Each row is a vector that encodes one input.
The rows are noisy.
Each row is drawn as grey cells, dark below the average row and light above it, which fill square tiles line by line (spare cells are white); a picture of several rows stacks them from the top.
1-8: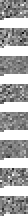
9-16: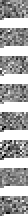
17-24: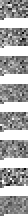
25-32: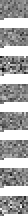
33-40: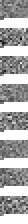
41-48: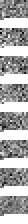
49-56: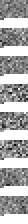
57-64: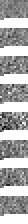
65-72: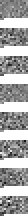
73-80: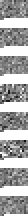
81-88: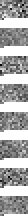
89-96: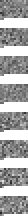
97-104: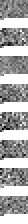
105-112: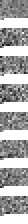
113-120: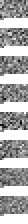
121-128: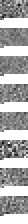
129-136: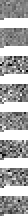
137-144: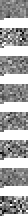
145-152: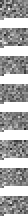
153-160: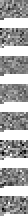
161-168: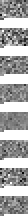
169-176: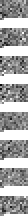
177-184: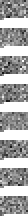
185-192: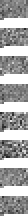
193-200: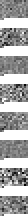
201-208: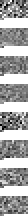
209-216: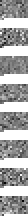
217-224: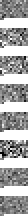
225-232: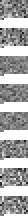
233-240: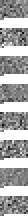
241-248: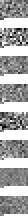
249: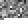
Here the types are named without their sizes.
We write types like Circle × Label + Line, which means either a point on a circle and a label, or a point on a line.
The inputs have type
Bool × Bool × Bool + Line + List(Circle).
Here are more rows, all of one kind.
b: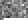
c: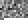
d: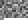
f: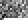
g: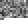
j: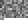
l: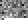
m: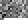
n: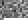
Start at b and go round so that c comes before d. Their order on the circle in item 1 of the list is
b, m, j, l, g, f, n, c, d.
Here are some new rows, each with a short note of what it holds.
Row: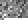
three true/false values
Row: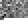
three true/false values
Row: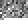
a point on a line
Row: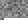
a list of one item
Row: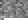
a list of two items
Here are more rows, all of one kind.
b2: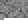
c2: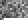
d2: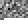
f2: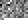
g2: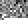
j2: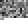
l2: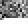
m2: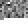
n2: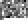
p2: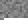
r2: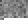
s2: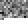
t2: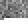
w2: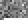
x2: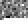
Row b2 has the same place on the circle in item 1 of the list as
j2, p2, s2 and w2.
